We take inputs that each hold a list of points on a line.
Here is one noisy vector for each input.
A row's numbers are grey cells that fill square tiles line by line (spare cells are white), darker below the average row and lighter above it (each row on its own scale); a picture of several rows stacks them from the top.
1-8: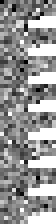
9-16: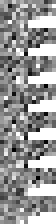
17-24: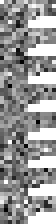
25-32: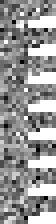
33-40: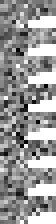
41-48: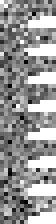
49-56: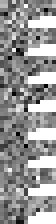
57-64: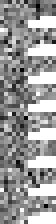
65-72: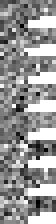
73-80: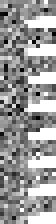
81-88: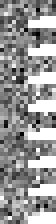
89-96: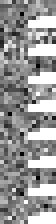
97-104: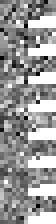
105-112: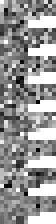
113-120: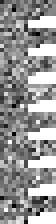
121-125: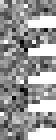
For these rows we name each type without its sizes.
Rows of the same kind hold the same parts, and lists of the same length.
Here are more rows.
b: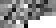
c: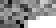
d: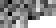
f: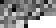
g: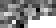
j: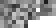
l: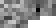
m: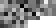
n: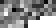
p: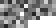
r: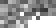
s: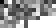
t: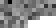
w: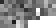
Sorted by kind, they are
b, f, g, l, n
c, j
d, t
m, p, r, s, w

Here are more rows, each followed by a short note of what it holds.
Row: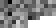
the empty list
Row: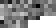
a list of one item
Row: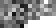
a list of two items
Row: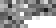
a list of three items
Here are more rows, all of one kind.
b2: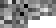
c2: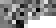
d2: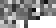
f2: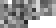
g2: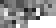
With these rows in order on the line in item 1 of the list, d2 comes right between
b2 and f2.
